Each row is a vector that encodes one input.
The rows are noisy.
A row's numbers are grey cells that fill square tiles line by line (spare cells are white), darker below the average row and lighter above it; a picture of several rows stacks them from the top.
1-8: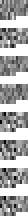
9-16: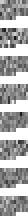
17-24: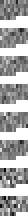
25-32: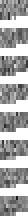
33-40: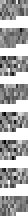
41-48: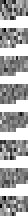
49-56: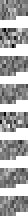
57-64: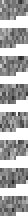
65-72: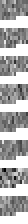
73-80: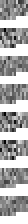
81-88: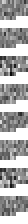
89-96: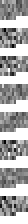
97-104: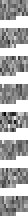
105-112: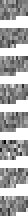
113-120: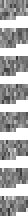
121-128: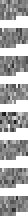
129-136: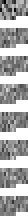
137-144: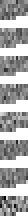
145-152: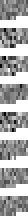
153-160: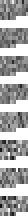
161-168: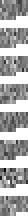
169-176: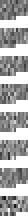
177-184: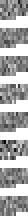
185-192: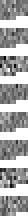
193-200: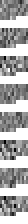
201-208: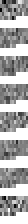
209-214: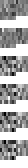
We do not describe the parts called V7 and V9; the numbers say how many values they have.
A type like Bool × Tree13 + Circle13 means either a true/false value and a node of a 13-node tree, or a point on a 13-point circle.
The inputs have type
(Bool × Bool × Bool × Bool + V7) × V9 + Line4 × Tree8.
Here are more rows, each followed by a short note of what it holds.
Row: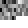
a point on a 4-point line and a node of an 8-node tree
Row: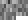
four true/false values and a value of V9
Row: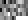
a point on a 4-point line and a node of an 8-node tree
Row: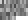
a value of V7 and a value of V9
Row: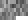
a value of V7 and a value of V9
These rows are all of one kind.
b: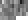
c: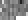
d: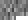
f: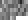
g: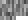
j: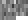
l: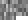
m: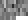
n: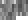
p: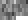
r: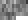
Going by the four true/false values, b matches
j, n, p and r.
